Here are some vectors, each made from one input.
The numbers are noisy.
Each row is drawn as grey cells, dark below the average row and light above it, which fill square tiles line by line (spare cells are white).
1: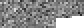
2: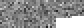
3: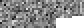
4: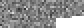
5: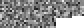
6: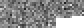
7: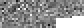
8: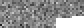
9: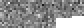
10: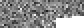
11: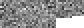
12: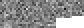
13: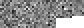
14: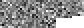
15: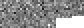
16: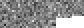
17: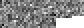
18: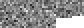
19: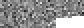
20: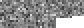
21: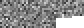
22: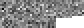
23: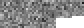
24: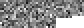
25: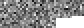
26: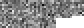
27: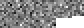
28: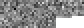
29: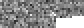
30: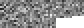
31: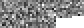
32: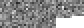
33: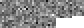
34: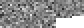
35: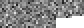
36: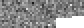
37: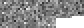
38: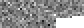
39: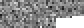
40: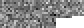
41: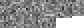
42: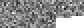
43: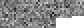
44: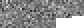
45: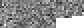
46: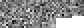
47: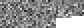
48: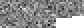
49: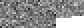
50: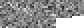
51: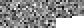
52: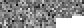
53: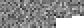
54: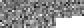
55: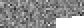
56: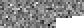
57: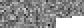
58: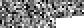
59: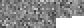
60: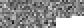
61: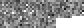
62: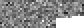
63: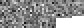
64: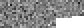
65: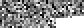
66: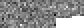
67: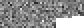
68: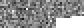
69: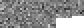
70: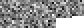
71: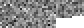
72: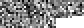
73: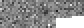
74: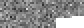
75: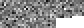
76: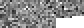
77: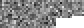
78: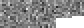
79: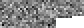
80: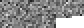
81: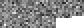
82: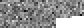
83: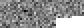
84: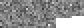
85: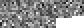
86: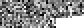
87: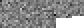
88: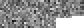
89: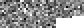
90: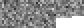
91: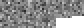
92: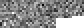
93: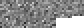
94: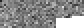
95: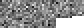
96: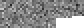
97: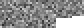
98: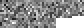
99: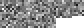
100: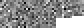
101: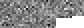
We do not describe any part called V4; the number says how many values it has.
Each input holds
a list of up to two items, each a true/false value and a value of V4.
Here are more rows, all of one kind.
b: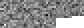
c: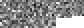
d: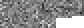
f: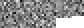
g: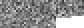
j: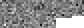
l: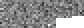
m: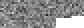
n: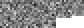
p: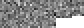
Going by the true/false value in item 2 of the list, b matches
d, l, n and p.
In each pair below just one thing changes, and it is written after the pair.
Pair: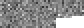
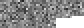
the true/false value in item 1 of the list
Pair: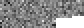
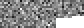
the value of V4 in item 1 of the list
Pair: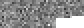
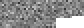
the value of V4 in item 2 of the list
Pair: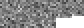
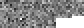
the value of V4 in item 2 of the list
